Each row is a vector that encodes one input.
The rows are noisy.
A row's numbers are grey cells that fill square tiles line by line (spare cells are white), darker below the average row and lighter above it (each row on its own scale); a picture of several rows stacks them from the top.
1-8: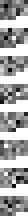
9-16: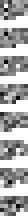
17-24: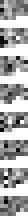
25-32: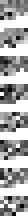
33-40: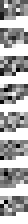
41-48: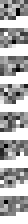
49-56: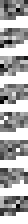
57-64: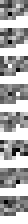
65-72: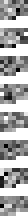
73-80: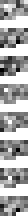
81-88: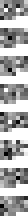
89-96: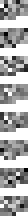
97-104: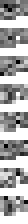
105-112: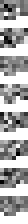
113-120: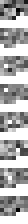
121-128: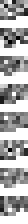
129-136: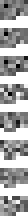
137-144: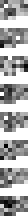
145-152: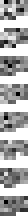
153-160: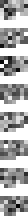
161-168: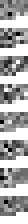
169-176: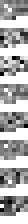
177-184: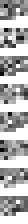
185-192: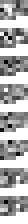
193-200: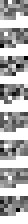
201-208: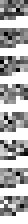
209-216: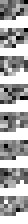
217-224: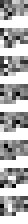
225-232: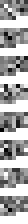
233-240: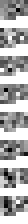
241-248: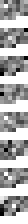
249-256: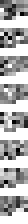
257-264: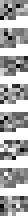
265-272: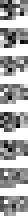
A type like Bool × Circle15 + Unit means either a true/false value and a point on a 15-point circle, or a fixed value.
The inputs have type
(Bool × Bool × Bool × Bool + Unit) × Label10.
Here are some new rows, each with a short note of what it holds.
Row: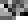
one of 10 labels
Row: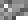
one of 10 labels and four true/false values
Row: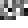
one of 10 labels
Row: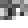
one of 10 labels
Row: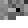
one of 10 labels and four true/false values
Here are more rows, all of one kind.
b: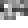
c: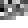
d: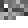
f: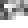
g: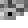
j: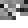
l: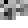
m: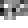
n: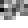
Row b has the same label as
f, j and l.
